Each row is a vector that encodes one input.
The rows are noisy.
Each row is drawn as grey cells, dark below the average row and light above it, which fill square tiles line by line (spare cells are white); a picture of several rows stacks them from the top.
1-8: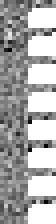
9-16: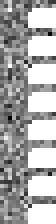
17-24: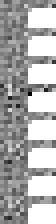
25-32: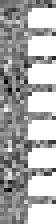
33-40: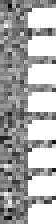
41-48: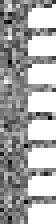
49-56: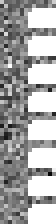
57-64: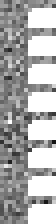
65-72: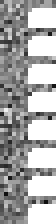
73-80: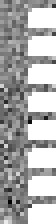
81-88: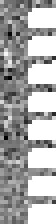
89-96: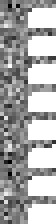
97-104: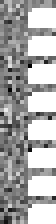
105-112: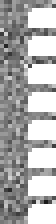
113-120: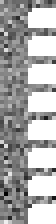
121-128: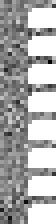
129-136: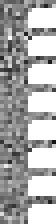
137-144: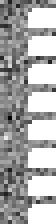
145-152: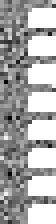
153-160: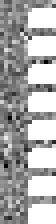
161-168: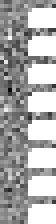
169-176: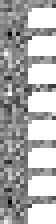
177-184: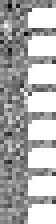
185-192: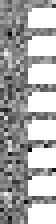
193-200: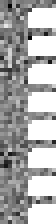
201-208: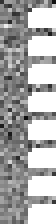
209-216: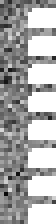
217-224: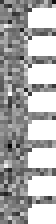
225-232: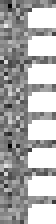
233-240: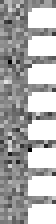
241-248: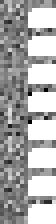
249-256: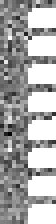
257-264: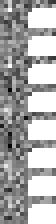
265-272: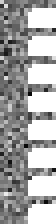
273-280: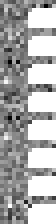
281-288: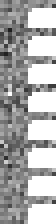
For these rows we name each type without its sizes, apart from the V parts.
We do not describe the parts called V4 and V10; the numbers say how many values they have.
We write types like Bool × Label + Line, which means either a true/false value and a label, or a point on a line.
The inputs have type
(Bool × Tree × V4 + Unit) × V10.
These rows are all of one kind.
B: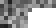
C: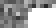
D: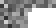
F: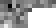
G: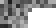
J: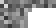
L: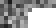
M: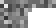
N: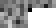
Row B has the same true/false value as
G, M and N.
